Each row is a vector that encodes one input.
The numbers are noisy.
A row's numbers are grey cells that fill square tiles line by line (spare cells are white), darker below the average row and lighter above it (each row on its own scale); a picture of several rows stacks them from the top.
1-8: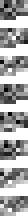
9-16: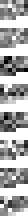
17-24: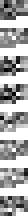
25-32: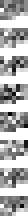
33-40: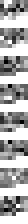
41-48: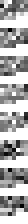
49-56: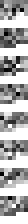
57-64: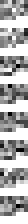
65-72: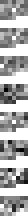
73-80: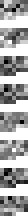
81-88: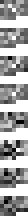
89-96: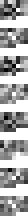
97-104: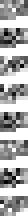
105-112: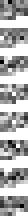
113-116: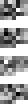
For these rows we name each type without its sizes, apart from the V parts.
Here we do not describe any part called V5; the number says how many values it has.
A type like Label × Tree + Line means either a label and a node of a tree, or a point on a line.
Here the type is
Line × List(Bool × V5).
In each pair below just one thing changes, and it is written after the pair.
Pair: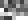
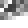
the place on the line
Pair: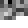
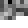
the true/false value in item 1 of the list
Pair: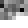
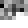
the value of V5 in item 2 of the list
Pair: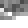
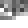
the value of V5 in item 2 of the list
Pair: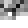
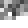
the true/false value in item 1 of the list
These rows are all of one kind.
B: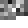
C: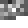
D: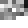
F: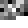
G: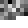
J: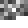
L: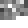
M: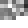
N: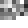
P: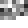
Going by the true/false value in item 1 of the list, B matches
C and D.
